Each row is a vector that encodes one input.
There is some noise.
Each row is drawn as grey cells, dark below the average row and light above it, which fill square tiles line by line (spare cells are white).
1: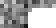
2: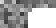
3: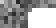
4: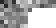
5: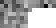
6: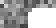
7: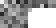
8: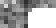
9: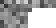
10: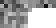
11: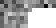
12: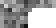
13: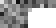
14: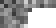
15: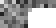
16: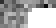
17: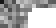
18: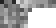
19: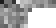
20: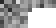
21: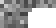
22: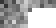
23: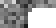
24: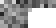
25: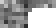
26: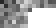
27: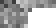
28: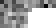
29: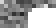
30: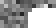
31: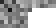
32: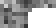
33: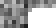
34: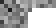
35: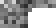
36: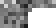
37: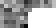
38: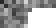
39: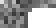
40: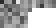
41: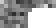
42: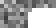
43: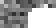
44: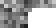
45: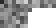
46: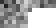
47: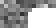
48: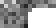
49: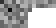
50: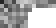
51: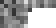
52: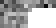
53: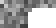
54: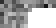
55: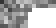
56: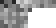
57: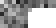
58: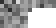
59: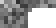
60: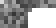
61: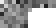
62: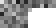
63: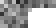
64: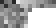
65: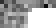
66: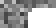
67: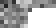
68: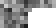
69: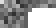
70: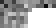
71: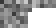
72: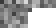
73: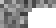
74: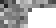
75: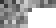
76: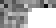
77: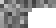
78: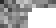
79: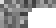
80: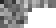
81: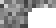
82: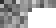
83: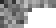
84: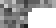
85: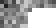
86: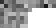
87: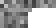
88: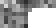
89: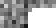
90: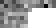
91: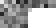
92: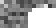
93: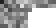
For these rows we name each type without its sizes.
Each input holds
a true/false value, together with either a point on a circle, or a fixed value.
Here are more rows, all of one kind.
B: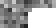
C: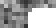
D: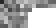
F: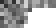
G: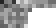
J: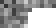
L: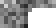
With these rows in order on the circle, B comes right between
C and D.
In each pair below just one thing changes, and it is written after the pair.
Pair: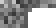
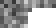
the true/false value
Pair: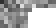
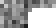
the true/false value
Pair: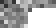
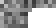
the true/false value
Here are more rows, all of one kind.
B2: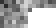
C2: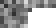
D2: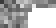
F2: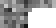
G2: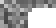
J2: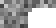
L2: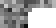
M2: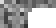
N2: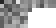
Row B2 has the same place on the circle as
G2 and M2.
